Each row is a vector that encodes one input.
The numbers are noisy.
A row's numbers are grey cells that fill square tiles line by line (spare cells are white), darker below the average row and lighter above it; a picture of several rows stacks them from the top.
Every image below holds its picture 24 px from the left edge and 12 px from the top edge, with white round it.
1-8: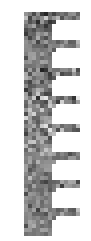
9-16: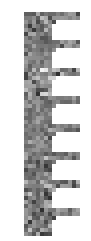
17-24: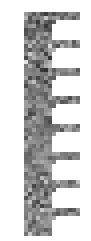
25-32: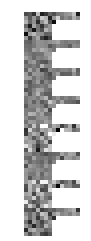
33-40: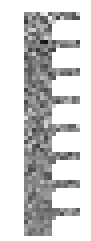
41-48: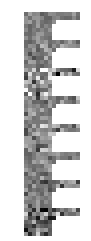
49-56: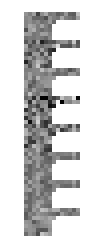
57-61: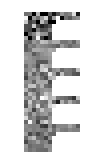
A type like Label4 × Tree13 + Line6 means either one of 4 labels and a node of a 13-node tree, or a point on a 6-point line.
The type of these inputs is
Tree10.
